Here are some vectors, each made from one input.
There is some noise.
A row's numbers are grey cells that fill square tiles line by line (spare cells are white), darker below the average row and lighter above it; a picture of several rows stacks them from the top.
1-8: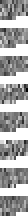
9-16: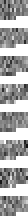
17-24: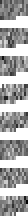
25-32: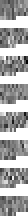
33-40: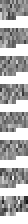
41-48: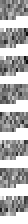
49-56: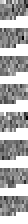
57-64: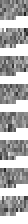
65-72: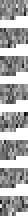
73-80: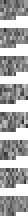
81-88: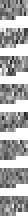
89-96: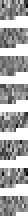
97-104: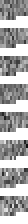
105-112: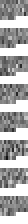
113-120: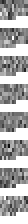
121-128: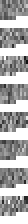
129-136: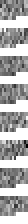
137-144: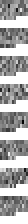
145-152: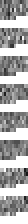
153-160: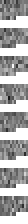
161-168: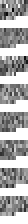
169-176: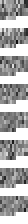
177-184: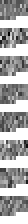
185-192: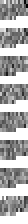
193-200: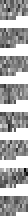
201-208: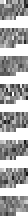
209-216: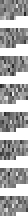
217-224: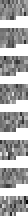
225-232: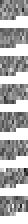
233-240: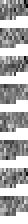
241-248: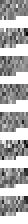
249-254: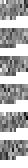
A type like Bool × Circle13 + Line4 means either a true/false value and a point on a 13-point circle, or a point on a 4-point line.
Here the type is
Label5 × (Label5 × Tree10 + Line5) + Line8.
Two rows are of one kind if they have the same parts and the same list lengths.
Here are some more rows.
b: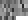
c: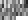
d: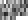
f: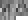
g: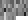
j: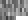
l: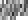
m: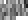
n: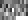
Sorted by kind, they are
b, j
c, d, l, m
f, g, n

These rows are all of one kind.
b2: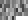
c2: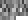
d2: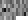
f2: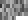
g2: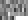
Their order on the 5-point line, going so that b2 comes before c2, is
g2, d2, b2, c2, f2.
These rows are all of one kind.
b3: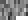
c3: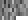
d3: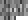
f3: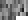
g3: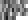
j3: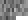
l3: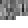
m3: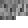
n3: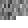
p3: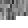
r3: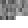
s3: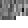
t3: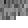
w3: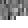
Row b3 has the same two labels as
d3, n3 and w3.
